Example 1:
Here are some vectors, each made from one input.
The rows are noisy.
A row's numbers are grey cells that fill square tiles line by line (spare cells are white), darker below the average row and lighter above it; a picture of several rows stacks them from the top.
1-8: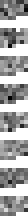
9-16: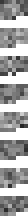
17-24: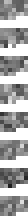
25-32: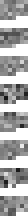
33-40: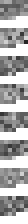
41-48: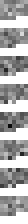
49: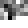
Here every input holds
either a point on a 7-point line, or a node of a 7-node tree.
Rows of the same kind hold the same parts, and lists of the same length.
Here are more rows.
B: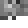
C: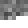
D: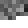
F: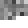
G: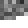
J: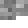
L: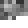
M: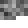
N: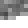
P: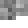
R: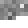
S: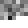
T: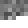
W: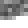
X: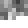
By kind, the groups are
B, C, D, G, L, M, N, T, W, X
F, J, P, R, S

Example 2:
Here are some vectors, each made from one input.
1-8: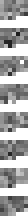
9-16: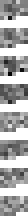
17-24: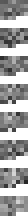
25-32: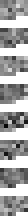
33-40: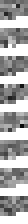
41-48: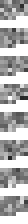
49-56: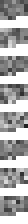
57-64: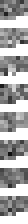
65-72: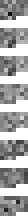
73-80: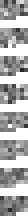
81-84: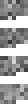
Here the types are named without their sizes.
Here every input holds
either a point on a line, or a node of a tree.
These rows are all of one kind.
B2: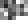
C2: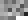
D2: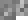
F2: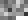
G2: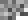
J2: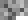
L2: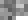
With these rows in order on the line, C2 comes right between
F2 and G2.
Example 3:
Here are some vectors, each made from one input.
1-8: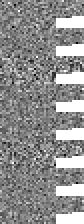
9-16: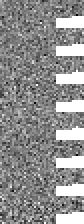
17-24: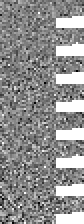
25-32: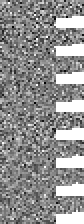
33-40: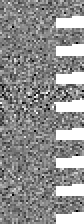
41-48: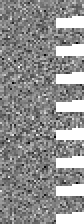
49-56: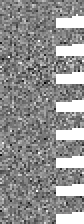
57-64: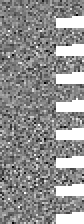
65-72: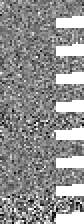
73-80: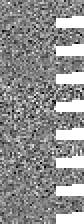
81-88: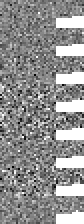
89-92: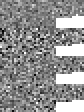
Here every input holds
either a point on a 7-point line, or three true/false values.
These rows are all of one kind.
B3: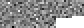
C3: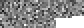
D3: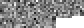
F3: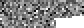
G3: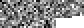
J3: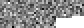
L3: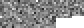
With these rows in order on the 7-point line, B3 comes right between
G3 and J3.
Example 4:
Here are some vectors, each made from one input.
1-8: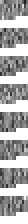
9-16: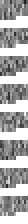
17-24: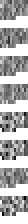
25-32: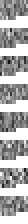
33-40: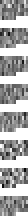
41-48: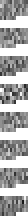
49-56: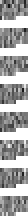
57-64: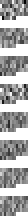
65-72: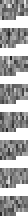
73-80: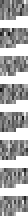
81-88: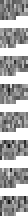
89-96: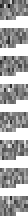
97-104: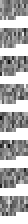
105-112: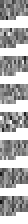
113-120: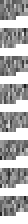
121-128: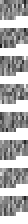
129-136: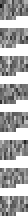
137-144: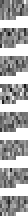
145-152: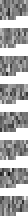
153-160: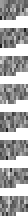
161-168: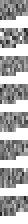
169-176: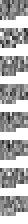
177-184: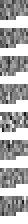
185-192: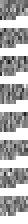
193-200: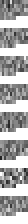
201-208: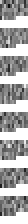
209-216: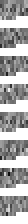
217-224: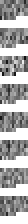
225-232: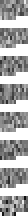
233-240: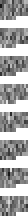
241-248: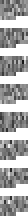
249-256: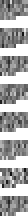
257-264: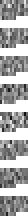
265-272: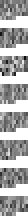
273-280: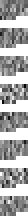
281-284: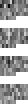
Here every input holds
either a point on a 5-point line, or five true/false values.
